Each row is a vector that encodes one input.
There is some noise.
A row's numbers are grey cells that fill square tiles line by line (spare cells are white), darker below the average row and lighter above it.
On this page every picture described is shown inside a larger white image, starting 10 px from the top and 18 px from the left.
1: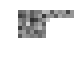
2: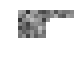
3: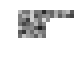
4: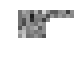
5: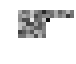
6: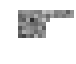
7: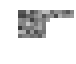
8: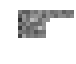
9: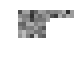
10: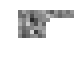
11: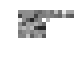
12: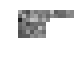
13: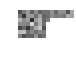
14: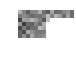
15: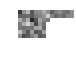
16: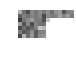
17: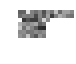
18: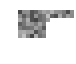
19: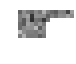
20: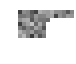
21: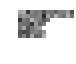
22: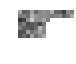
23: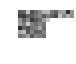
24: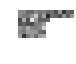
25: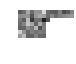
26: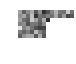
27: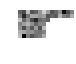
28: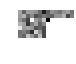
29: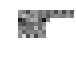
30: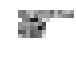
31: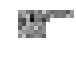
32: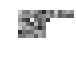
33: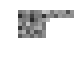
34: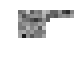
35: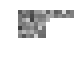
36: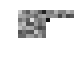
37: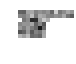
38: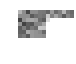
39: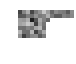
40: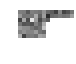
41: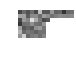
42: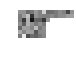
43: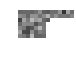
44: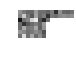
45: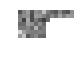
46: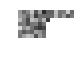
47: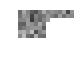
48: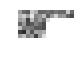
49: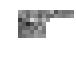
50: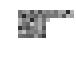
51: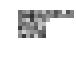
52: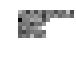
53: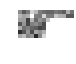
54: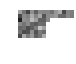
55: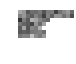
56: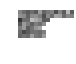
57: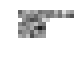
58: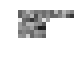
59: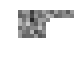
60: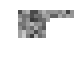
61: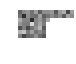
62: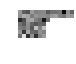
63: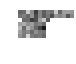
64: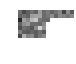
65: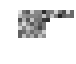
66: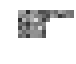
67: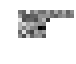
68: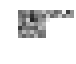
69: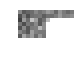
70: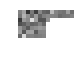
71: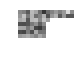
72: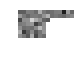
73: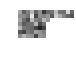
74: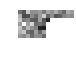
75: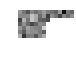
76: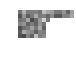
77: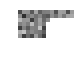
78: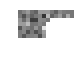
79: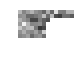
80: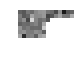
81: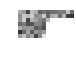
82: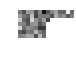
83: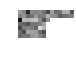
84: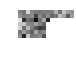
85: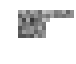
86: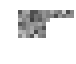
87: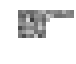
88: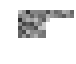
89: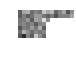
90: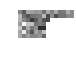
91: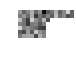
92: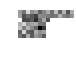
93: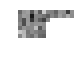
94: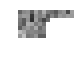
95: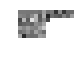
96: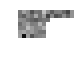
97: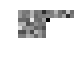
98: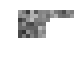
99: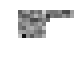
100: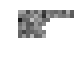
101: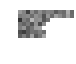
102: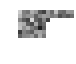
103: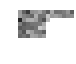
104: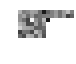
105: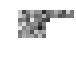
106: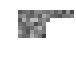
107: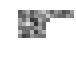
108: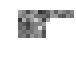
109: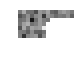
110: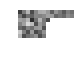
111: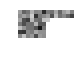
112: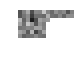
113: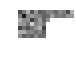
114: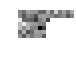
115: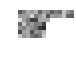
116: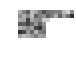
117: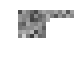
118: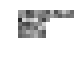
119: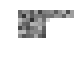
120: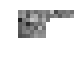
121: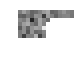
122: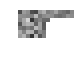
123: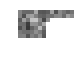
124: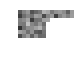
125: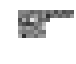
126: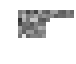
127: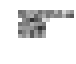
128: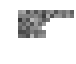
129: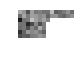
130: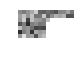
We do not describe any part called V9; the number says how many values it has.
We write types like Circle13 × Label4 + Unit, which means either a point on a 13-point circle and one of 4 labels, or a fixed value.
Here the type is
Bool × (Line7 + V9).
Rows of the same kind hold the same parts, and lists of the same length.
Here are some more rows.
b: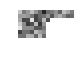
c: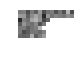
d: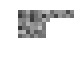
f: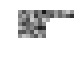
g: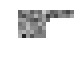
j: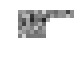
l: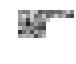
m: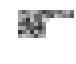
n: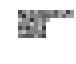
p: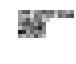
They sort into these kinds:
b, f, l, m, p
c, d, g, j, n

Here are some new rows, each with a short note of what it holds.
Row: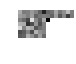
a point on a 7-point line and a true/false value
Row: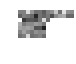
a point on a 7-point line and a true/false value
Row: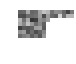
a true/false value and a value of V9
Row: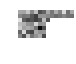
a point on a 7-point line and a true/false value
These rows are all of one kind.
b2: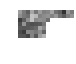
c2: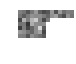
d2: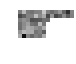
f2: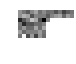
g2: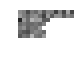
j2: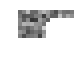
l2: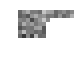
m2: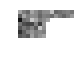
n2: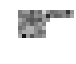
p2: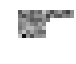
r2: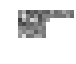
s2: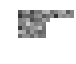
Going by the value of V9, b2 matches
l2 and m2.
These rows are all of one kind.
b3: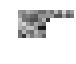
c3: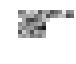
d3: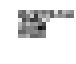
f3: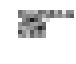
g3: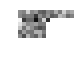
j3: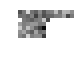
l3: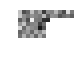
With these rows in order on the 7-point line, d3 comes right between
f3 and j3.
